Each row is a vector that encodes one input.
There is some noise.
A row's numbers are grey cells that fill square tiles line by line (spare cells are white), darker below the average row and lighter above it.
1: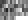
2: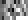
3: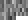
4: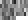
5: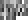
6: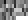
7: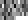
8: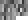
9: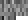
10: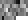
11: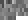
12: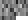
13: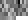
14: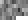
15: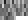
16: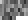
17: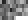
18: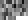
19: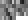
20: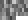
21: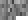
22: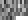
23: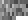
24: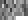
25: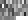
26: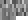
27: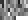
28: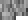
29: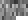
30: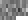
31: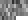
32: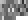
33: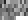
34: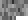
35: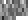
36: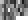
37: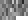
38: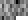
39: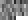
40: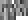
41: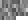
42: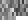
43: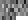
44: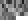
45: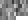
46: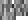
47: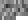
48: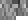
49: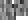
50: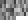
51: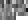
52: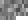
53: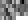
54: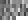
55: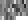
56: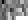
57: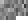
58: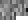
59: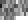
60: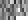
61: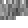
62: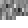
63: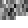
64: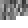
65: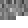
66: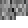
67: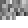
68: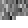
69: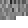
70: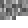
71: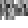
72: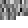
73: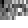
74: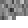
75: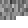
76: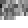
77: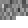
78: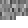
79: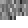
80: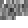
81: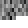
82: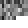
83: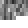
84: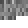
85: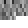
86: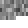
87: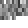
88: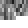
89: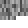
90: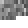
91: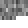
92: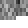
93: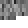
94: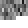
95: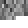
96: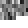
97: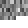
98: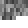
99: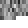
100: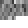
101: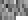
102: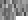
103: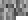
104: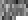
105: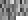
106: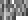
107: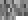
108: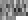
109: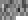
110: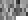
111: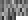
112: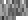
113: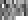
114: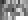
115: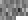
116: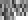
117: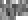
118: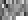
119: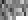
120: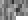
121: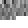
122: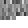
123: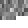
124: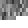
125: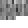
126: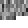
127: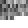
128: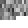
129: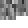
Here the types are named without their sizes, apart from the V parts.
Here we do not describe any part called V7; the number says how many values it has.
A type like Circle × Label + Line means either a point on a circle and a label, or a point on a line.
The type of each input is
(Bool × Bool × Bool + Line) × V7.
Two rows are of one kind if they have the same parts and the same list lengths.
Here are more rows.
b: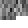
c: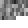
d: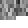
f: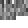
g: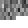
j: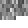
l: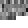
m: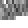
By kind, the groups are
b, c, d, f, g, j, l
m

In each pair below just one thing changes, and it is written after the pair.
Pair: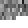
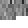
the value of V7
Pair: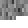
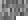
one of the three true/false values
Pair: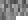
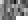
the value of V7
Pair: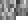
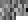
the value of V7
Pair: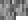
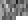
the value of V7
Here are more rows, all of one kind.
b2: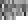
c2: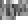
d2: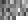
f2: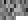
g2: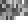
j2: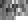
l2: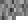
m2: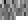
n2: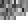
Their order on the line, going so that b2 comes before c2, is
j2, g2, n2, b2, d2, m2, f2, l2, c2.
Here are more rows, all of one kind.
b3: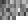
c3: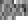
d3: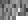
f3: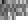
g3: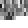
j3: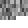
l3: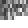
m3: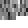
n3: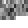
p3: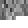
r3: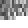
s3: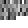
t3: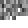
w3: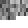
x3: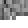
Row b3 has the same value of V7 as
d3, m3, s3 and w3.
